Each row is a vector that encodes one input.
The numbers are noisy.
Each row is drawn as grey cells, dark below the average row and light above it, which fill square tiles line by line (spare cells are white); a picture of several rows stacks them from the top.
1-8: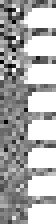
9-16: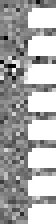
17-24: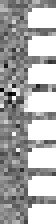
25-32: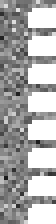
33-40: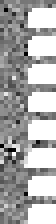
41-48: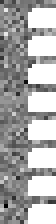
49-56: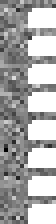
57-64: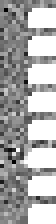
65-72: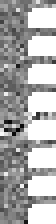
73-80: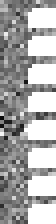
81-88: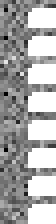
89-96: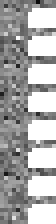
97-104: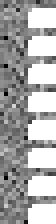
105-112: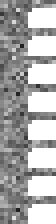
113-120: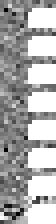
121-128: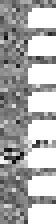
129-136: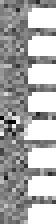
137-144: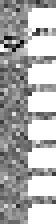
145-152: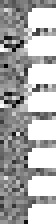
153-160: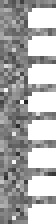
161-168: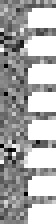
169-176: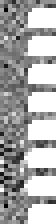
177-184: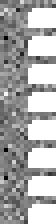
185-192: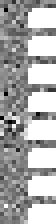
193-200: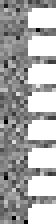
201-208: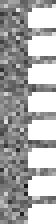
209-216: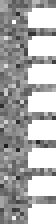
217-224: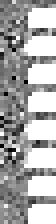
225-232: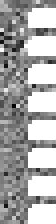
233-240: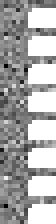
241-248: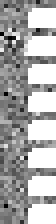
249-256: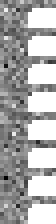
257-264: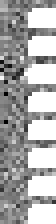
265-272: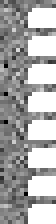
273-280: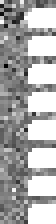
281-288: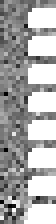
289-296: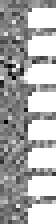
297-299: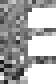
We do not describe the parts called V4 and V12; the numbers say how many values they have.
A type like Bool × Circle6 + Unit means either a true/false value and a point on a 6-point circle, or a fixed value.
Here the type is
(Bool × Circle9 + V12) × Label5 + V4.
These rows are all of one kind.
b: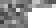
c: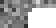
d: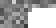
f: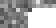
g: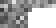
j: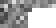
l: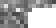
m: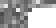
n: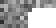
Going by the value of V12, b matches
g and j.
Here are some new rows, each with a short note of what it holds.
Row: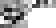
a value of V4
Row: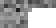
a point on a 9-point circle, one of 5 labels and a true/false value
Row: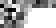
a value of V4
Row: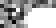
a value of V4
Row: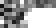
a value of V4
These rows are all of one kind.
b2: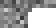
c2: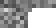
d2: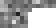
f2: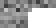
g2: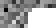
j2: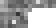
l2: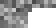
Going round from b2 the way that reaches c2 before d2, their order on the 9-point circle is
b2, l2, g2, j2, c2, d2, f2.
